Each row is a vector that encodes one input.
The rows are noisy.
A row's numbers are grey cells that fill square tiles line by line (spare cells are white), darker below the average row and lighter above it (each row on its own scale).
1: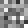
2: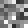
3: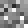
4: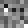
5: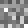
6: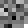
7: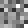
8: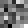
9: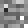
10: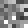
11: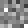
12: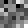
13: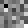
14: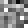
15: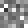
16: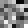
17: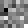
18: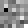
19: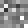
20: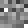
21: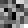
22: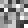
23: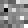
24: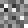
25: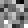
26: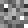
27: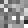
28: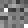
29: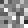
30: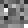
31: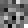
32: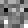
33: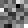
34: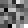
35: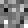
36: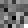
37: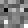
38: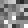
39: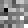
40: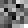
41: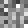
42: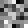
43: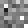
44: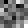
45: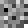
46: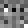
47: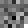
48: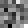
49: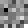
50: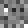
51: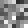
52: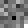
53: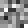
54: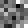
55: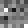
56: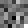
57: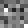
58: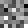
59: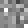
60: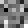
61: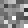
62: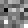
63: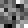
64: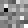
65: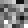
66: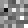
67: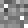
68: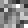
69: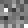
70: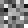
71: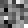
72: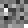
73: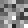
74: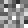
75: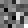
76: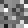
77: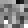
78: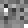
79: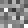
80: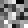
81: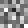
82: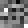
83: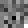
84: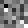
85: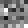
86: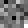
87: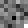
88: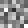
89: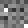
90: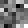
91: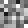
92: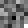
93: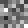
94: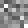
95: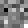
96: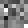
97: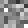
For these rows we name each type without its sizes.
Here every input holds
a true/false value, together with a list of points on a line.
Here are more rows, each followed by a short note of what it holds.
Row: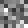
a true/false value, together with a list of one item
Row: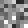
a true/false value, together with the empty list
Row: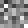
a true/false value, together with a list of two items
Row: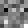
a true/false value, together with the empty list
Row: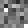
a true/false value, together with a list of one item
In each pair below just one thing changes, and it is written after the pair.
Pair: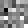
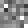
the place on the line in item 1 of the list
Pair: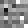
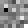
the place on the line in item 2 of the list
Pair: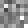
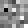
the place on the line in item 1 of the list
